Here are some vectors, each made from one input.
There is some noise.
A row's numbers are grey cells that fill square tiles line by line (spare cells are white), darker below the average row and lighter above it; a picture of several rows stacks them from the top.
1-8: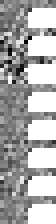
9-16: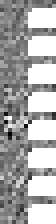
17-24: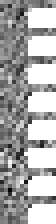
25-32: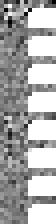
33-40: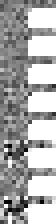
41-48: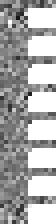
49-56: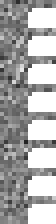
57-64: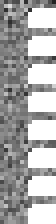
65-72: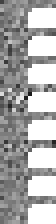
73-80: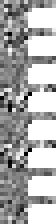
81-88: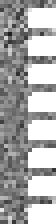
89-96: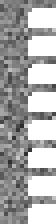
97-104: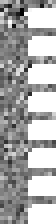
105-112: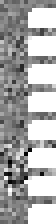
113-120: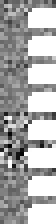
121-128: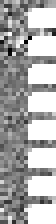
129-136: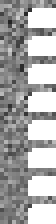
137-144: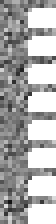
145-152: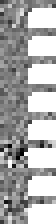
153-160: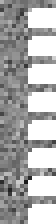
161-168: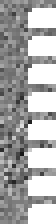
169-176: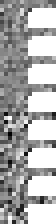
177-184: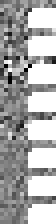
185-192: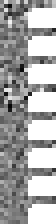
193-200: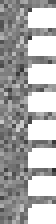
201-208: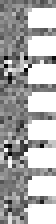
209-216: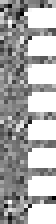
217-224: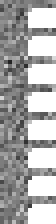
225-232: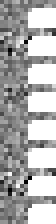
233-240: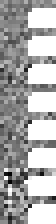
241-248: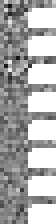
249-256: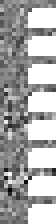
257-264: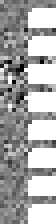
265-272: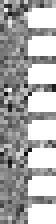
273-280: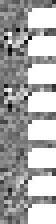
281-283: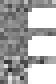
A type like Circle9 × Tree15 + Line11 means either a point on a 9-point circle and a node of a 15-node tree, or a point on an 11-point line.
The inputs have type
Bool × (Circle18 + Unit).
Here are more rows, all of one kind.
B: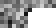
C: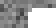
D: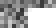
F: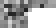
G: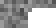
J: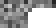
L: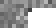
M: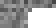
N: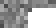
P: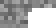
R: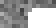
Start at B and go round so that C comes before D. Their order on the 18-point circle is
B, C, L, M, N, D, P, J, R, F, G.
